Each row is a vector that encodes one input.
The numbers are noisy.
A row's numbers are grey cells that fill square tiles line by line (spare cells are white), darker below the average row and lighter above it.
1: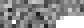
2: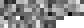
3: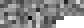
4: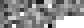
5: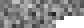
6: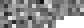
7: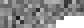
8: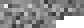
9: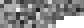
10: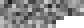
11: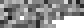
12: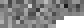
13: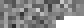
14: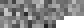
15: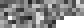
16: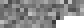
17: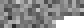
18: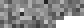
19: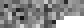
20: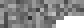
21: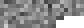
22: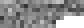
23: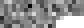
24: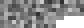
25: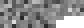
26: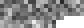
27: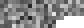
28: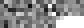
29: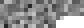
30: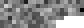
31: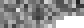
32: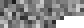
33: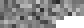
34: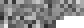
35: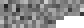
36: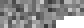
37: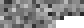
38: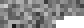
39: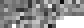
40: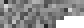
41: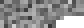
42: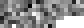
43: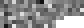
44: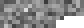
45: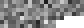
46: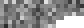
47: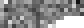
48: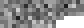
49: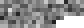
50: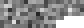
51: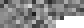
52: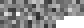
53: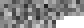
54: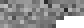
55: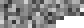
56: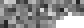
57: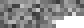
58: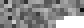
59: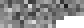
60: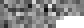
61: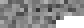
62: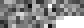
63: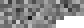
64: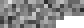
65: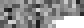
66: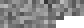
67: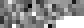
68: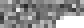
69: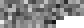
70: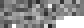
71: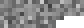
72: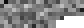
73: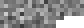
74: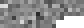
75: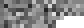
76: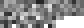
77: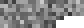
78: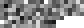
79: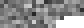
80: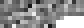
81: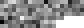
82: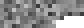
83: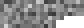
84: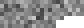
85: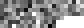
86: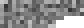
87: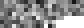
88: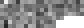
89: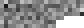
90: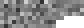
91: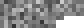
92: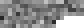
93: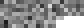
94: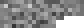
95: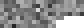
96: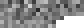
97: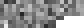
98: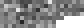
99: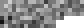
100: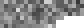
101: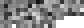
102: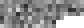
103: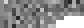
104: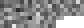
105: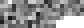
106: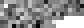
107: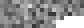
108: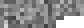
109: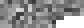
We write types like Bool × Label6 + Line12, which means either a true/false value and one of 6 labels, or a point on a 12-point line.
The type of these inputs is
(Line5 + Line7) × Tree8.
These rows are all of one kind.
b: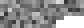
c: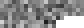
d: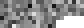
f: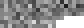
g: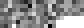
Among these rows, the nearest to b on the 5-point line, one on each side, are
c and d.
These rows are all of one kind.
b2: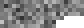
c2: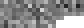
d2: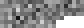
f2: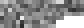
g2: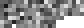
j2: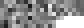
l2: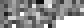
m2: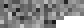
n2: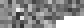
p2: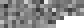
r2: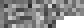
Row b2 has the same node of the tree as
d2, m2 and r2.
